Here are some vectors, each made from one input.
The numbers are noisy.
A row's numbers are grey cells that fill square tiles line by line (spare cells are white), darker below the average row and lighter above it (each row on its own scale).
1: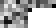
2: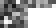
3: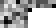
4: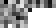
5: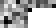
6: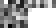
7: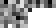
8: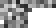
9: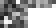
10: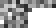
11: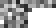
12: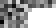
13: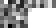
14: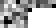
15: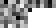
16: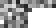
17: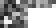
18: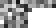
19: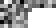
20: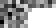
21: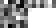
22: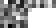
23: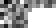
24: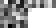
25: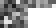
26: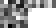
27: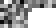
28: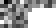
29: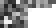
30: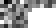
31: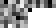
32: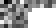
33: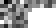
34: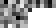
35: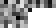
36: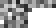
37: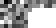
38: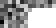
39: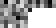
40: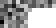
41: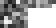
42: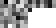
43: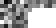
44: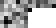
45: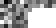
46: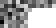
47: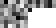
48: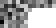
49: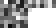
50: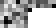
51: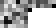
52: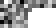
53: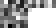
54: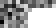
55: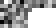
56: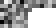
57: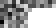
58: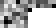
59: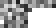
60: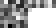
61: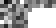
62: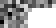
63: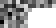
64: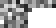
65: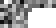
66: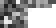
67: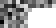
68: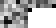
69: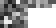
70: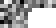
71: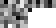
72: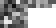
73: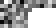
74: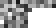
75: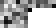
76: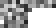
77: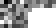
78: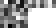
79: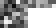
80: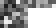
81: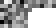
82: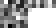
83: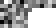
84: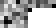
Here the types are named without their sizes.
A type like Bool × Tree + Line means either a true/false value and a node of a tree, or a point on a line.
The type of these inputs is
Bool × Bool × Bool.
